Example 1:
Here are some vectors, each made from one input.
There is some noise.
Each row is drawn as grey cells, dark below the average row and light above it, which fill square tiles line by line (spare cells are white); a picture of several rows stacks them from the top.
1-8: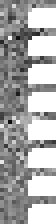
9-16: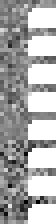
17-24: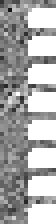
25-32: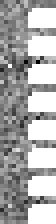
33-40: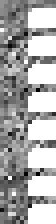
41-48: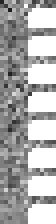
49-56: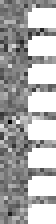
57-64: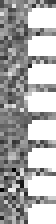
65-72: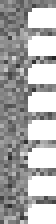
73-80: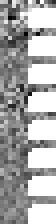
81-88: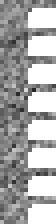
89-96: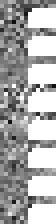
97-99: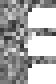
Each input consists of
one of 6 labels, together with either a node of a 9-node tree, or a node of a 10-node tree.
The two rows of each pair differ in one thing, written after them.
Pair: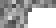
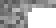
the label
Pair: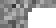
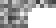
the node of the tree
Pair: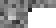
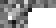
the label
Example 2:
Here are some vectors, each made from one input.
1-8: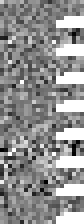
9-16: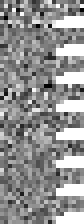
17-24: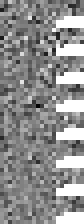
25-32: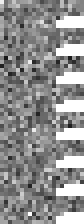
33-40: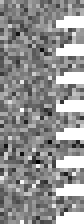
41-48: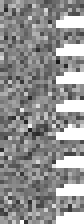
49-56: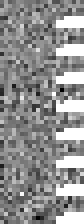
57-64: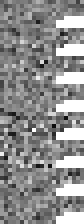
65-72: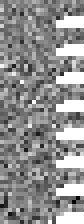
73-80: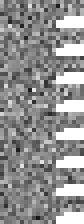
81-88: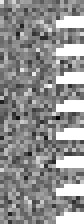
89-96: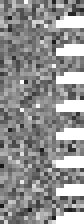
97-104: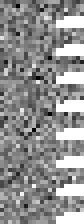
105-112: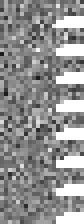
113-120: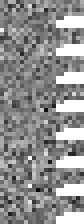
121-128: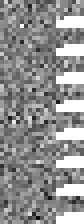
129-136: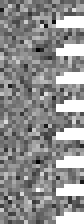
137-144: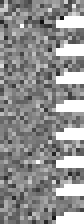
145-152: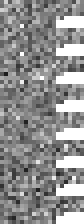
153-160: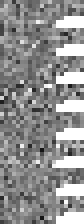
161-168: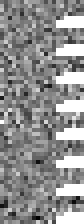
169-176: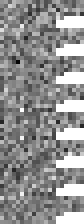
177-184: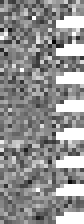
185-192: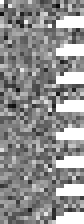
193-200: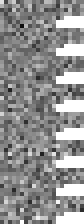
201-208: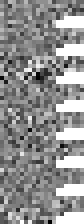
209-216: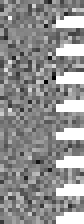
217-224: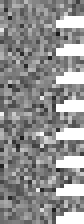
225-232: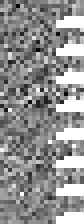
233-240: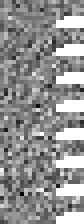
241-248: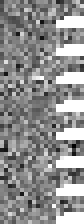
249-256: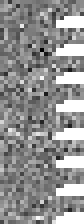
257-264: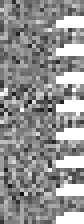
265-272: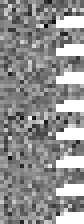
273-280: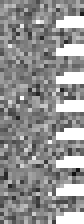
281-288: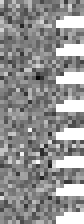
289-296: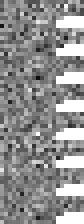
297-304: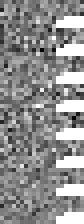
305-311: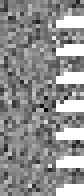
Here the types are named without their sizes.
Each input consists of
either a fixed value, or two labels, or three true/false values.
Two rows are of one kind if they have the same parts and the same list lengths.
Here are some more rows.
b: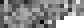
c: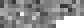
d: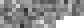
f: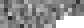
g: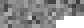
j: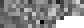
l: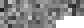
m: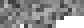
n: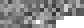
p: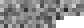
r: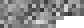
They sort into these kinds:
b, c, m, n, r
d, f, g, l, p
j

